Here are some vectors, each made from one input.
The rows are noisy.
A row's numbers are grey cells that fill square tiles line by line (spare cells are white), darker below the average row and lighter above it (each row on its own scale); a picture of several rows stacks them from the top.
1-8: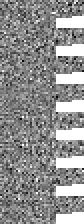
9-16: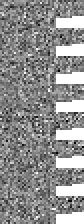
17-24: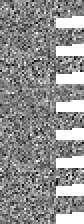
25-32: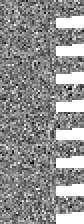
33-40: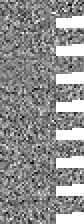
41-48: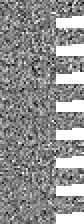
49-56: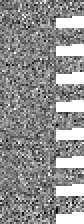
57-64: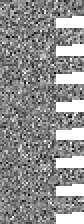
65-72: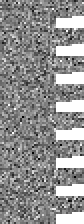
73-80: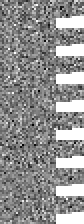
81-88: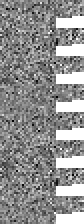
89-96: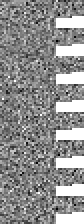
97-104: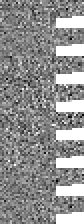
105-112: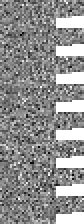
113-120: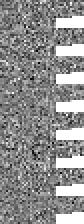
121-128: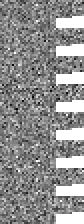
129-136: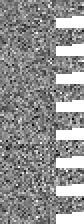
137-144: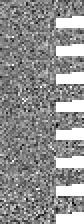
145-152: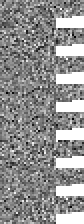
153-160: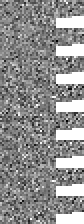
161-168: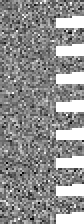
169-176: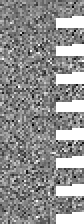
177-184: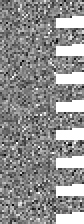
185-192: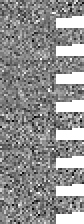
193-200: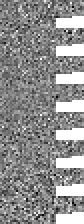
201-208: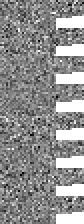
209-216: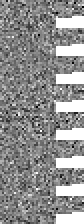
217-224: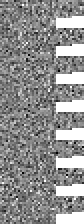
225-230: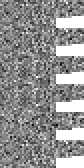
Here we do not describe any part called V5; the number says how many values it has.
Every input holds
either a point on a 13-point circle, or a fixed value, or a node of a 12-node tree and a value of V5.
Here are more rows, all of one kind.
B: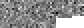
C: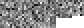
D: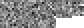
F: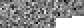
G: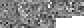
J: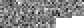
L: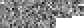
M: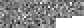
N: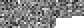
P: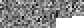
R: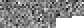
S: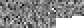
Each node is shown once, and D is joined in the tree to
L.
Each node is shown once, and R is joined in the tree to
C, F and P.
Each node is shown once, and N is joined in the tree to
F.
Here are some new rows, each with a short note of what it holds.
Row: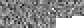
a node of a 12-node tree and a value of V5
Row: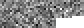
a fixed value
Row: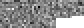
a point on a 13-point circle
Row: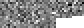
a point on a 13-point circle
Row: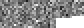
a point on a 13-point circle
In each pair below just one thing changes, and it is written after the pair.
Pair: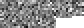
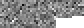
the value of V5
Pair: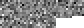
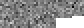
the node of the tree
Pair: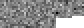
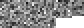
the node of the tree
